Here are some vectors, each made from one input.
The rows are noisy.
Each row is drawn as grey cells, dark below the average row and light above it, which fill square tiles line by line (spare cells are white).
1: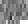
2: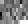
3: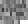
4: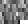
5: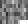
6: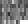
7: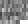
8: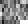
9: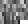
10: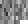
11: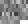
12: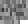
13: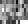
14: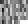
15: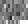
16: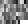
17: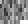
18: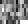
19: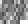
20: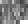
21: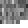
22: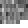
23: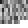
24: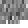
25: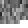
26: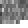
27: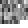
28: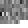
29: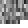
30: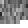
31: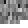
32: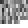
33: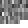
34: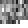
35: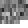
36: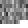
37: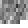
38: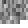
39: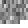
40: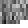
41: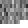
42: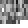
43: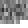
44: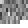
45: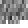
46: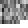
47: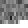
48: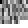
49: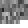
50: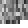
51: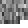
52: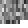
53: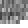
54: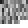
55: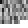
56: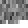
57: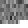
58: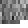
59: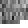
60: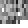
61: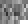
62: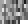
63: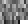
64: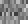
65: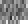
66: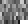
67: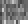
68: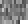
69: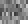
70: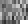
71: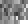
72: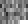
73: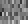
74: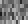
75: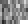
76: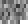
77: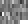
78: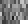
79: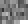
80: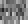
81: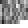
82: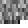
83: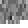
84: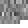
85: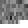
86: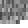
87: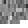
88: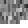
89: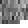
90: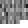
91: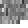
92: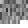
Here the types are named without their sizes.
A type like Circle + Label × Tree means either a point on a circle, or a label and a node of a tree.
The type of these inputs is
Bool × Label + Line.
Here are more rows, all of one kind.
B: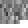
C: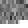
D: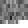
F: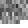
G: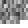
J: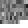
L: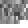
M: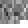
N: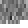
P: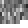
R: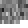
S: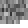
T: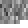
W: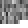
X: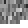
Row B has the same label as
L, M, T and W.
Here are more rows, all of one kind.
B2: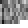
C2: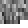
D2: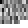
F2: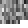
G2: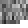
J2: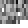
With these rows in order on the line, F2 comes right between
C2 and J2.
